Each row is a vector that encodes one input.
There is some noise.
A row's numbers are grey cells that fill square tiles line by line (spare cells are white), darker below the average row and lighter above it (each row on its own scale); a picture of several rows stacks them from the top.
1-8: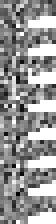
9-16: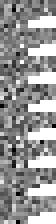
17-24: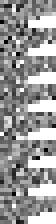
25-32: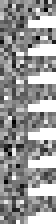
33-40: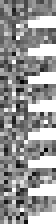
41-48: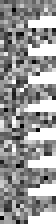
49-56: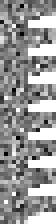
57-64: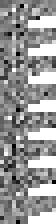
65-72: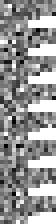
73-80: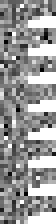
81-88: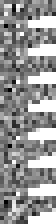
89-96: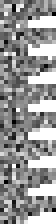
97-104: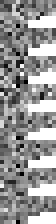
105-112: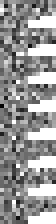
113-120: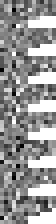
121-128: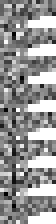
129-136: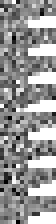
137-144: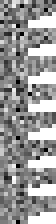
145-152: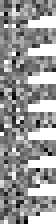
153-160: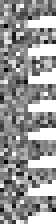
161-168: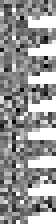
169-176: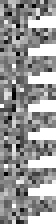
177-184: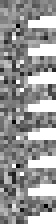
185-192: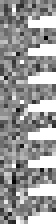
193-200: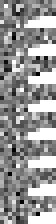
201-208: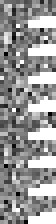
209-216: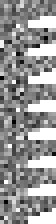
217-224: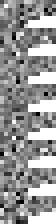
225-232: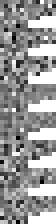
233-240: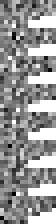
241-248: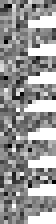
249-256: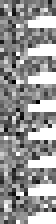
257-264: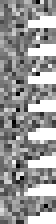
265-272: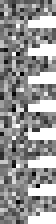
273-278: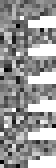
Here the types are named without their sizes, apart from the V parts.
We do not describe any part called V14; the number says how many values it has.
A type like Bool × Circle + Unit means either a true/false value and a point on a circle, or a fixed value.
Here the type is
List(Label × V14).
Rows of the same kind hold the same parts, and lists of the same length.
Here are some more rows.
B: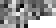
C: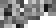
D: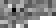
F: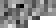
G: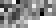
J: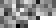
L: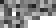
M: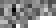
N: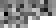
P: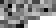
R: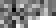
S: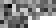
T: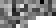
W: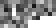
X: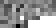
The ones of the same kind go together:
B, C, F, J, L, N, P, S, W, X
D, M, R, T
G

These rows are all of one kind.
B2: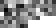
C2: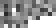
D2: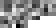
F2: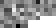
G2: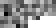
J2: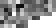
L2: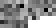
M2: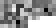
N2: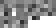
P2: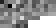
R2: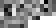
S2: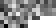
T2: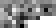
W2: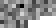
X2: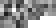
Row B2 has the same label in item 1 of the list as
C2, J2, N2 and R2.
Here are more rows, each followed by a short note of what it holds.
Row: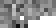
a list of two items
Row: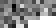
a list of one item
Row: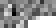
a list of one item
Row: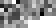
the empty list
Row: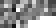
a list of one item
